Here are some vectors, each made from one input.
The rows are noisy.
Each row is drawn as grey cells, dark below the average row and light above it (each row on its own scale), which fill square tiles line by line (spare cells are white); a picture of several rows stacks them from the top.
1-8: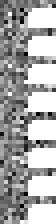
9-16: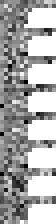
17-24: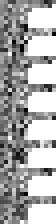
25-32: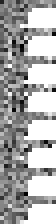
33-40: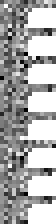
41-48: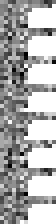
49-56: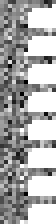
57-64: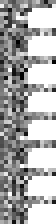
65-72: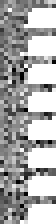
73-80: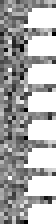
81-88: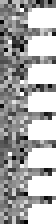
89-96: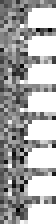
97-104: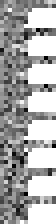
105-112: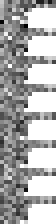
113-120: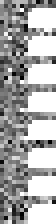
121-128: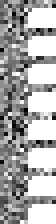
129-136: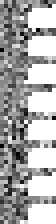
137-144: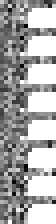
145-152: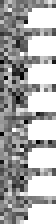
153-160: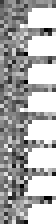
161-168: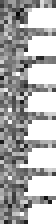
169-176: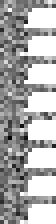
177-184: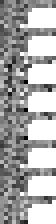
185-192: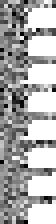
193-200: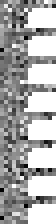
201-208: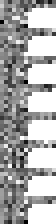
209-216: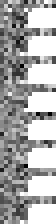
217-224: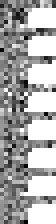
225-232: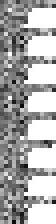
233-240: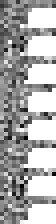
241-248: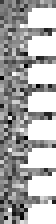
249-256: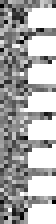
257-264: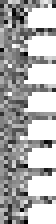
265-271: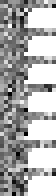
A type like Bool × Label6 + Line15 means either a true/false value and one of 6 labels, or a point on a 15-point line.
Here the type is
Bool × Circle8 + Circle16.
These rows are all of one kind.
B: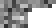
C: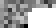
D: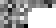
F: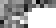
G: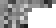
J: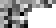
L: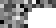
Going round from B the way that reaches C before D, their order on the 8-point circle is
B, F, C, G, D, L, J.
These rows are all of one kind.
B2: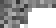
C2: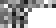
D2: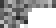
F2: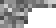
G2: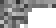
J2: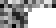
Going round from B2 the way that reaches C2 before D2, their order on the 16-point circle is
B2, J2, C2, F2, G2, D2.
